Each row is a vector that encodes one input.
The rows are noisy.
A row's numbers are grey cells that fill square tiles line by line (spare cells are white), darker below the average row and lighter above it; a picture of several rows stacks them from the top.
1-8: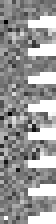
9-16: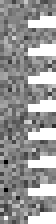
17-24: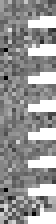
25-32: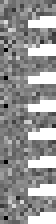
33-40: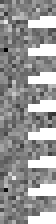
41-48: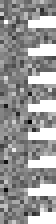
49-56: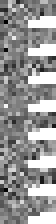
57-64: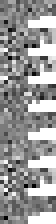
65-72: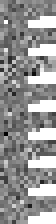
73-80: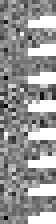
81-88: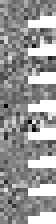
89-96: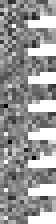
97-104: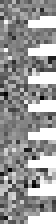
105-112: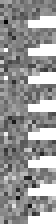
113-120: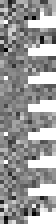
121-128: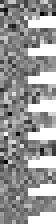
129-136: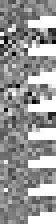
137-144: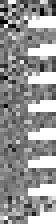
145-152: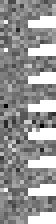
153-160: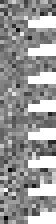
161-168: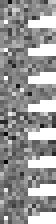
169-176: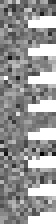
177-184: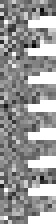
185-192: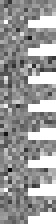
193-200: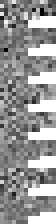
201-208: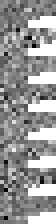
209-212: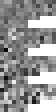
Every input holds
three true/false values, together with either a point on a 10-point line, or a point on a 13-point line.
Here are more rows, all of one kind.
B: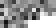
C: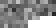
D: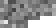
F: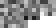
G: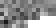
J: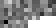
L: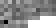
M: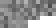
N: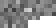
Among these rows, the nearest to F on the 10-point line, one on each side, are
D and N.
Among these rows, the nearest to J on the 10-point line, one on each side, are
D and M.
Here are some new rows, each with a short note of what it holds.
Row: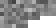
a point on a 10-point line and three true/false values
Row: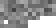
a point on a 10-point line and three true/false values
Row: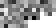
a point on a 10-point line and three true/false values
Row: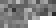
a point on a 10-point line and three true/false values
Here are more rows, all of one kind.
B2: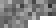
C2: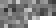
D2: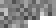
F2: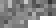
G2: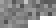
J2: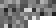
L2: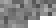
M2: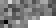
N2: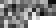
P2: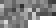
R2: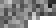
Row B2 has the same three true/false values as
F2, G2, L2 and R2.
